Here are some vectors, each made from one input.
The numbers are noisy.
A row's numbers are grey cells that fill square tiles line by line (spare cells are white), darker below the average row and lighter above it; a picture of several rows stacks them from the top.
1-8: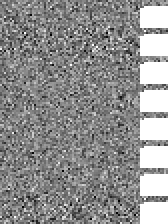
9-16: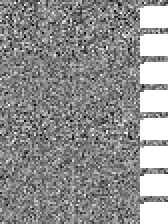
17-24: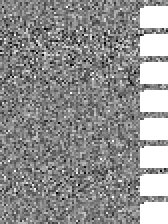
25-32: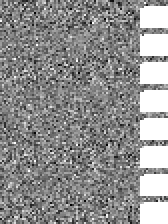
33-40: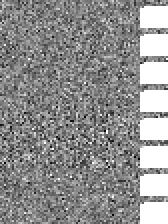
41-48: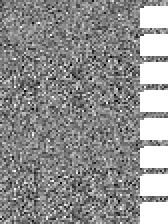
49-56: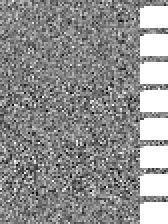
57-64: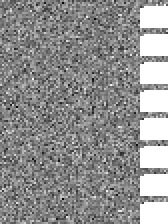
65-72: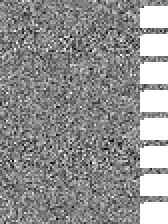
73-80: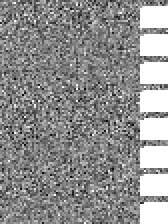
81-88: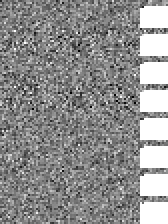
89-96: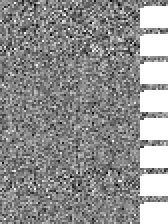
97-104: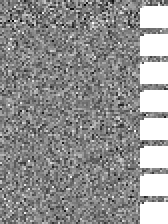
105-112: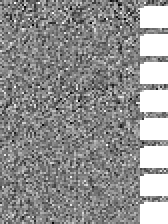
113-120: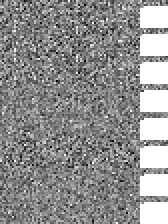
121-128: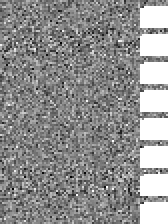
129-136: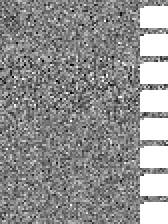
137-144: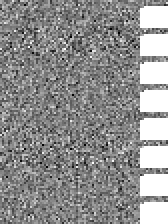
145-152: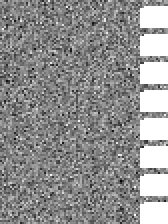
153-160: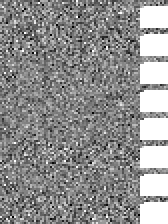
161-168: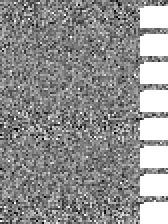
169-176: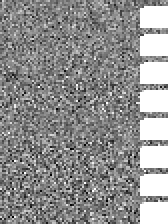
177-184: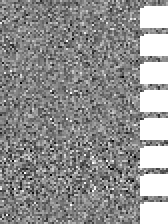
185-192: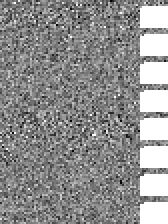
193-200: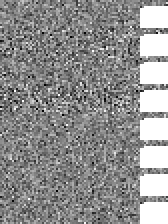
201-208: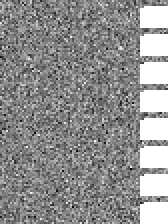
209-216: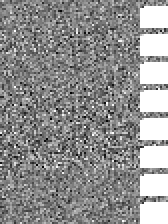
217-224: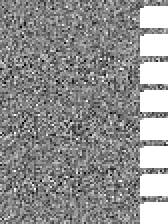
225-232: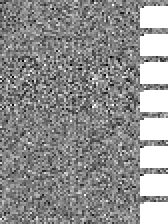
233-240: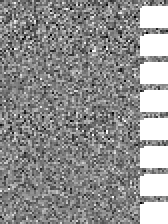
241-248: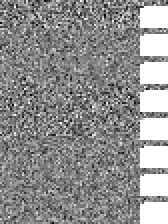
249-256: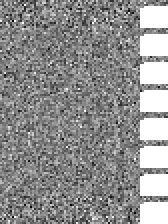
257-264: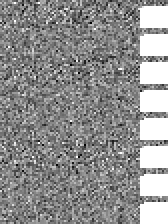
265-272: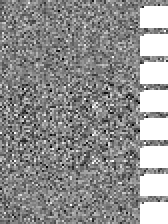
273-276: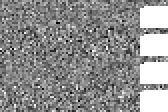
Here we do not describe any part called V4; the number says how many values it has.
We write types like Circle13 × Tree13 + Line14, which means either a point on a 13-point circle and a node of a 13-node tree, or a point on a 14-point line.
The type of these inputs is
(Line6 + V4) × Tree10 × Tree11 + List2(Line7).
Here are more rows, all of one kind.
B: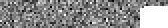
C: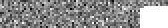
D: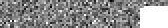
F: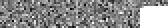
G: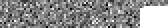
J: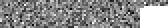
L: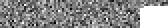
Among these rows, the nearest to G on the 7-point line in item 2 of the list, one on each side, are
C and D.
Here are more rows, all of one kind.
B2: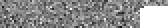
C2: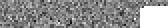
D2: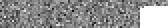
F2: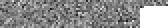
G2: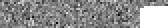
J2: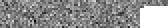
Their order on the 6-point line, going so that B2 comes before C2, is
D2, B2, C2, J2, G2, F2.
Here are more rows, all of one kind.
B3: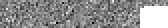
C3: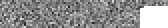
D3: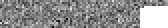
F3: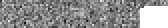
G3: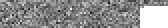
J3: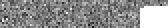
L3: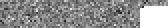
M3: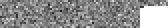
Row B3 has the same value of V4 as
C3 and M3.
